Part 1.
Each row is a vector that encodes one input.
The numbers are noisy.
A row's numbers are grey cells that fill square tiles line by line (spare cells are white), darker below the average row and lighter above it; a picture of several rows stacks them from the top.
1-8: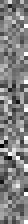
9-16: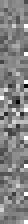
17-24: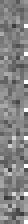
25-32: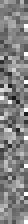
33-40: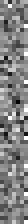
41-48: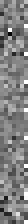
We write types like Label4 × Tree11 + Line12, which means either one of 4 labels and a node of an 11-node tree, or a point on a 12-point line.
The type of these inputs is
Bool × Bool × Bool.
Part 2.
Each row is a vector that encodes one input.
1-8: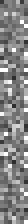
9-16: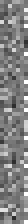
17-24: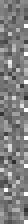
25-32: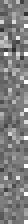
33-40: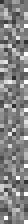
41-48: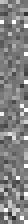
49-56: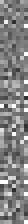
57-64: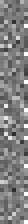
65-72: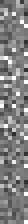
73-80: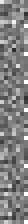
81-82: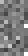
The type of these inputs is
Bool × Bool × Bool.
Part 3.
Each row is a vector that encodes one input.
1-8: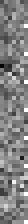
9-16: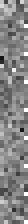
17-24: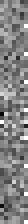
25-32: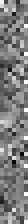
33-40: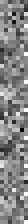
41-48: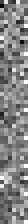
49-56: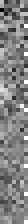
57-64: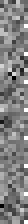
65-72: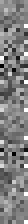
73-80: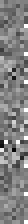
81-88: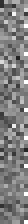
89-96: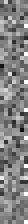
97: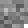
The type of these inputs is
Circle15.
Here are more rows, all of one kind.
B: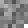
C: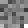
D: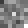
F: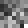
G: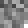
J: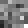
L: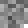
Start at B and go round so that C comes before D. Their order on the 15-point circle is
B, C, J, F, D, G, L.
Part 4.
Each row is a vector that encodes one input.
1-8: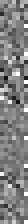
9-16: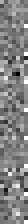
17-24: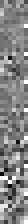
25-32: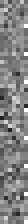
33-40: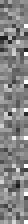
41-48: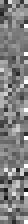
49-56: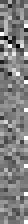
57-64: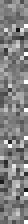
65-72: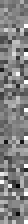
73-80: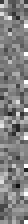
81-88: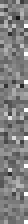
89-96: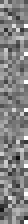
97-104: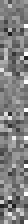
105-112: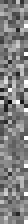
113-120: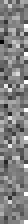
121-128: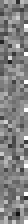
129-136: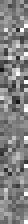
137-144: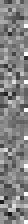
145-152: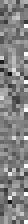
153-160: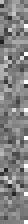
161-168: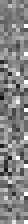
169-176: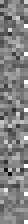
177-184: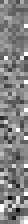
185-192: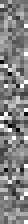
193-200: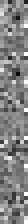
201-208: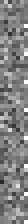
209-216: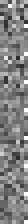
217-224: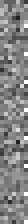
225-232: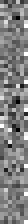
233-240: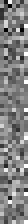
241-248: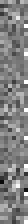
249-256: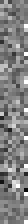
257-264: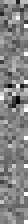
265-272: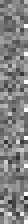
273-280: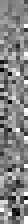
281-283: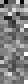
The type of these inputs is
Bool × Bool × Bool.
